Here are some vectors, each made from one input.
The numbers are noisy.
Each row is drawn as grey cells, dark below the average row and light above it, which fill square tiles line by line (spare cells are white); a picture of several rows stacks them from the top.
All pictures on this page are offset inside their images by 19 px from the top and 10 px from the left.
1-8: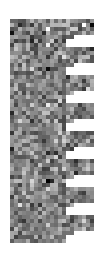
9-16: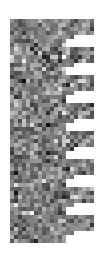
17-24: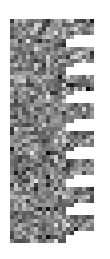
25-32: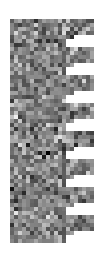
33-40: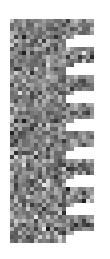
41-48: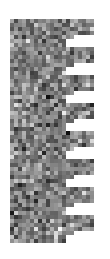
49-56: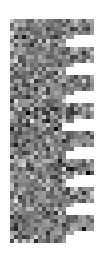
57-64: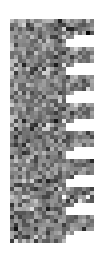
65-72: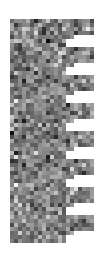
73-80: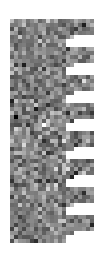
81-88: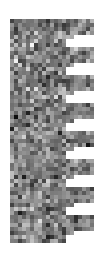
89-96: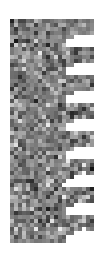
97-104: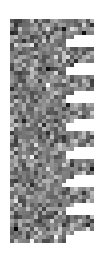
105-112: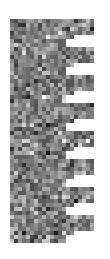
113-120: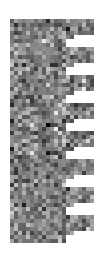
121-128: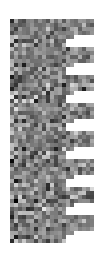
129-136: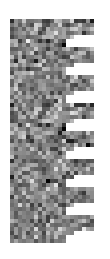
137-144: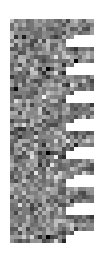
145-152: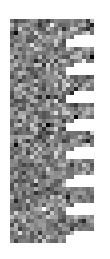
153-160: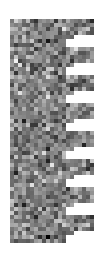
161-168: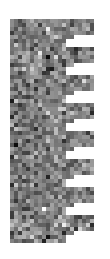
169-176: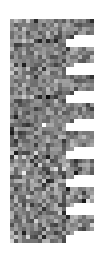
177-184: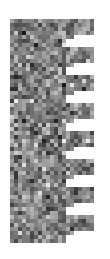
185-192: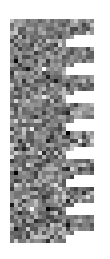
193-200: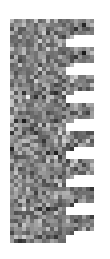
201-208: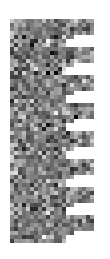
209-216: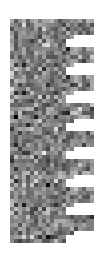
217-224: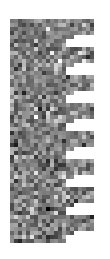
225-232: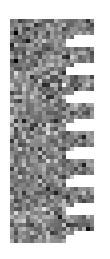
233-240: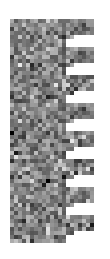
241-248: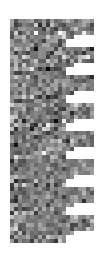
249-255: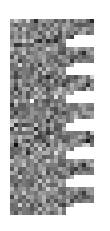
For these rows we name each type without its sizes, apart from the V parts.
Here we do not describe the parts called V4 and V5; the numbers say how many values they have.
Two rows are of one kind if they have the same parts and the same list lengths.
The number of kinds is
5.
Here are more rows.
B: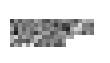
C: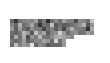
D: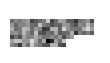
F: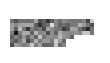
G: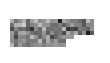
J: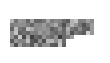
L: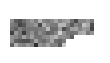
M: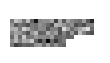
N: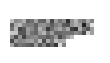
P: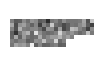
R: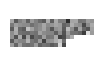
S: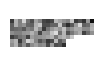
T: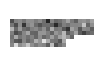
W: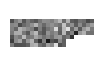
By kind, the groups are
B, C, F, P, T
D, M, W
G, J, N, R
L
S

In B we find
a node of a tree and a value of V4.
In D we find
a point on a circle.
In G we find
three true/false values.
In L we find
a value of V4 and a value of V5.
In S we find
a fixed value.
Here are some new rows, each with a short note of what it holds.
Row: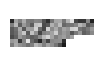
a fixed value
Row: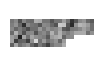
a value of V4 and a value of V5
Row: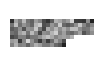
a fixed value
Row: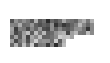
a node of a tree and a value of V4
